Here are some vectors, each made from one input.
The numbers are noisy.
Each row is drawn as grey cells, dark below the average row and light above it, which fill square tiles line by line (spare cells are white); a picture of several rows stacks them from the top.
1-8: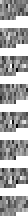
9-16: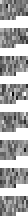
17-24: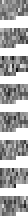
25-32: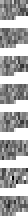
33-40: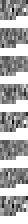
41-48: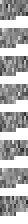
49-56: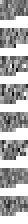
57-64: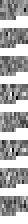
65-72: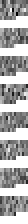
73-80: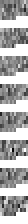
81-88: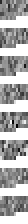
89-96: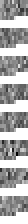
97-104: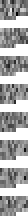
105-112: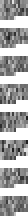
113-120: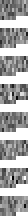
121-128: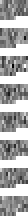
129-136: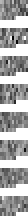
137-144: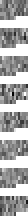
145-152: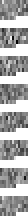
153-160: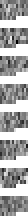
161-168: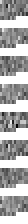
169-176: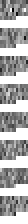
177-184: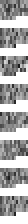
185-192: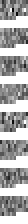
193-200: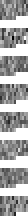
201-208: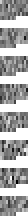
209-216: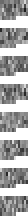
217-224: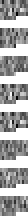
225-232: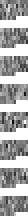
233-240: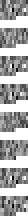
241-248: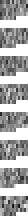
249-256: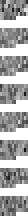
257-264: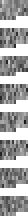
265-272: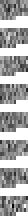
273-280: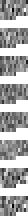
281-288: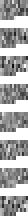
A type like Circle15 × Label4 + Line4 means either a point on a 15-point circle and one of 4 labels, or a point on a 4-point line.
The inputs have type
Bool × Bool × Bool × Bool + Line9.
